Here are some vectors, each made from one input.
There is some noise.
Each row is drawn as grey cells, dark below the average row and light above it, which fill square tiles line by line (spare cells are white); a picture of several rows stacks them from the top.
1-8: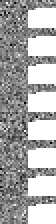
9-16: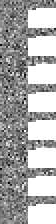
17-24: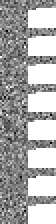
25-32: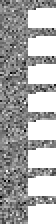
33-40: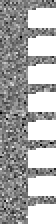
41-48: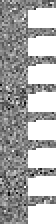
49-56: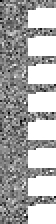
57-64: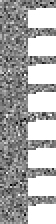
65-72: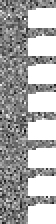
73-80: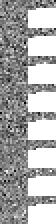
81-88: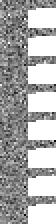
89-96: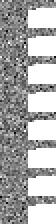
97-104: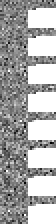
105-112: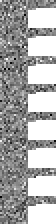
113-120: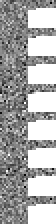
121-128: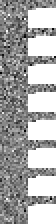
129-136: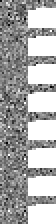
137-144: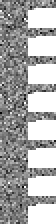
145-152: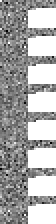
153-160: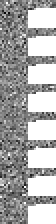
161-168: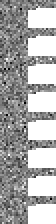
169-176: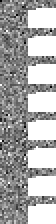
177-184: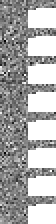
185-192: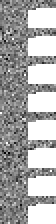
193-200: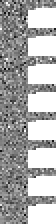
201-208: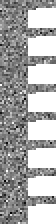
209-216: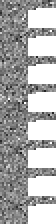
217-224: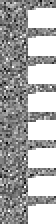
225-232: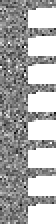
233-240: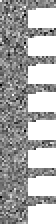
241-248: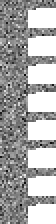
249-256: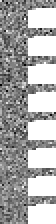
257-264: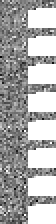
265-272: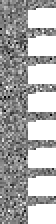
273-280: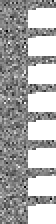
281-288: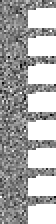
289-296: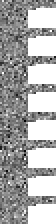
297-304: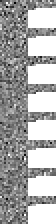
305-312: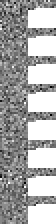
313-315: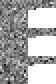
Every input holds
one of 4 labels, together with either one of 9 labels, or a point on a 10-point line.
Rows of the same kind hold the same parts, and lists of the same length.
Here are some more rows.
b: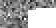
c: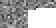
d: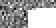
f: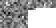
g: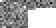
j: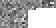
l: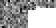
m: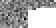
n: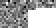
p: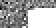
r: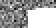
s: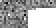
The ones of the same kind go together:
b, d, g, p, r, s
c, f, j, l, m, n

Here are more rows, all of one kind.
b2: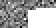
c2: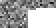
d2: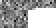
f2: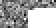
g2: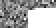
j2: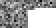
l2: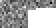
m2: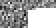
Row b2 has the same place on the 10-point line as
f2 and g2.
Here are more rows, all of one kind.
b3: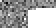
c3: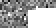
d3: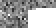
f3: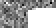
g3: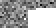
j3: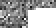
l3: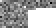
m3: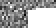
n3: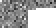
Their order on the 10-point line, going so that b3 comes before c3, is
d3, j3, b3, c3, m3, n3, f3, l3, g3.
